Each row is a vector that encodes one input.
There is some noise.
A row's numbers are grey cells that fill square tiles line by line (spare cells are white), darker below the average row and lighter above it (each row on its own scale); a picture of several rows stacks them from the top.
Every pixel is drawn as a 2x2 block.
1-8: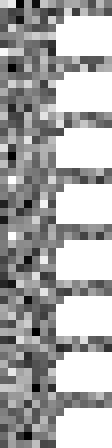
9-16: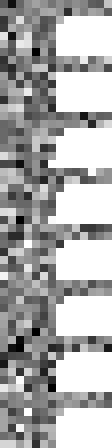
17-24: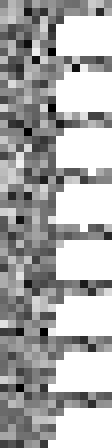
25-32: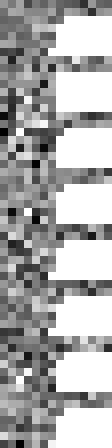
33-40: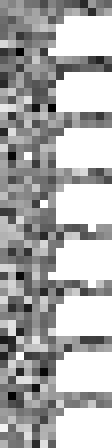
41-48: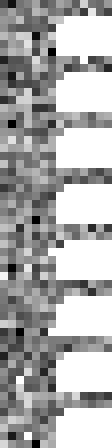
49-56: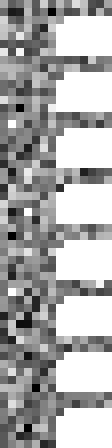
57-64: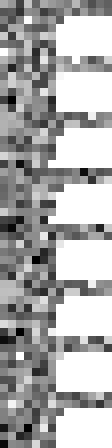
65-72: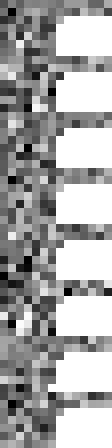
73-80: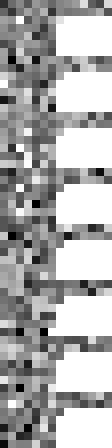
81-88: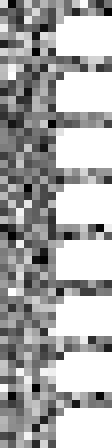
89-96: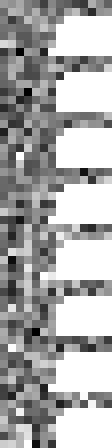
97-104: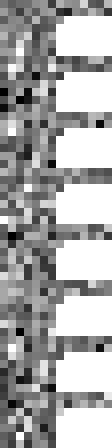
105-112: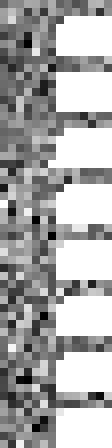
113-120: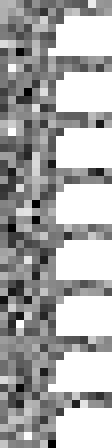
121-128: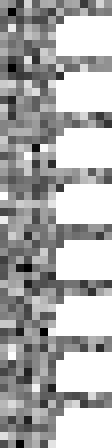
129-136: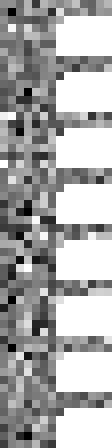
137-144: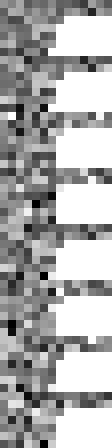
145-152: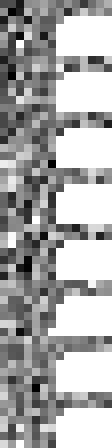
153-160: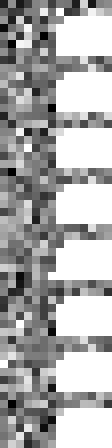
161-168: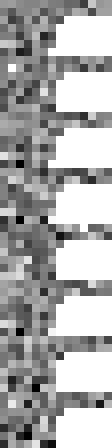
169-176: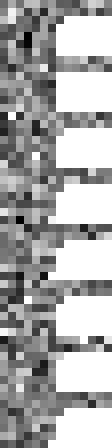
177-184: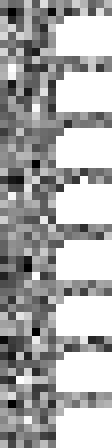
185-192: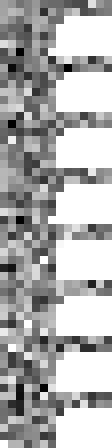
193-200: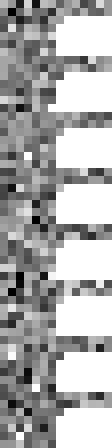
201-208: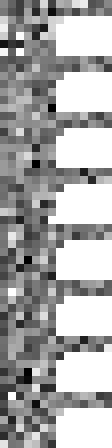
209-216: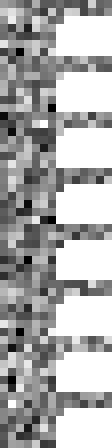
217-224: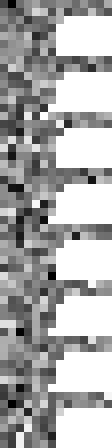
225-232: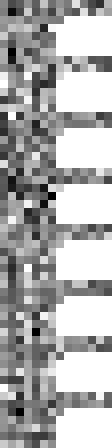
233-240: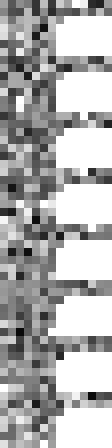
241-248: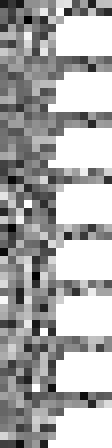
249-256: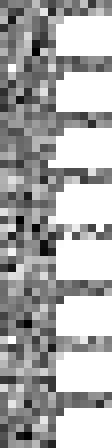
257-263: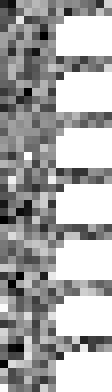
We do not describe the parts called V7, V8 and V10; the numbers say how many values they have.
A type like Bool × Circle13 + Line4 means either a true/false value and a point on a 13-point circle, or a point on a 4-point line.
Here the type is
Bool × V7 × V8 × V10 + List2(Line5).
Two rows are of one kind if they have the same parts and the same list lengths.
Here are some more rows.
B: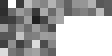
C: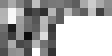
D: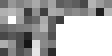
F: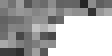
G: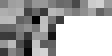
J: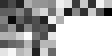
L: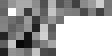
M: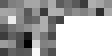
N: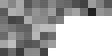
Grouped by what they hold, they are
B
C, D, G, L, M
F, N
J

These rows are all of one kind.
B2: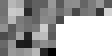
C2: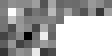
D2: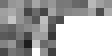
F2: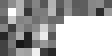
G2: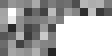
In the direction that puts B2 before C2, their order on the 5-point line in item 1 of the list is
B2, F2, C2, G2, D2.
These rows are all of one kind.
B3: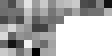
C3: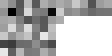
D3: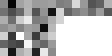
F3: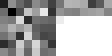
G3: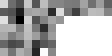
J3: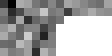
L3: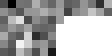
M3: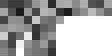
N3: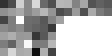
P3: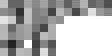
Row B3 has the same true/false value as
C3, D3, G3 and P3.
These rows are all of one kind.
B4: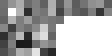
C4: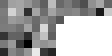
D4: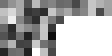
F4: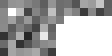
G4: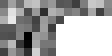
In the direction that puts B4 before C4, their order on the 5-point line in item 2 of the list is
F4, D4, G4, B4, C4.
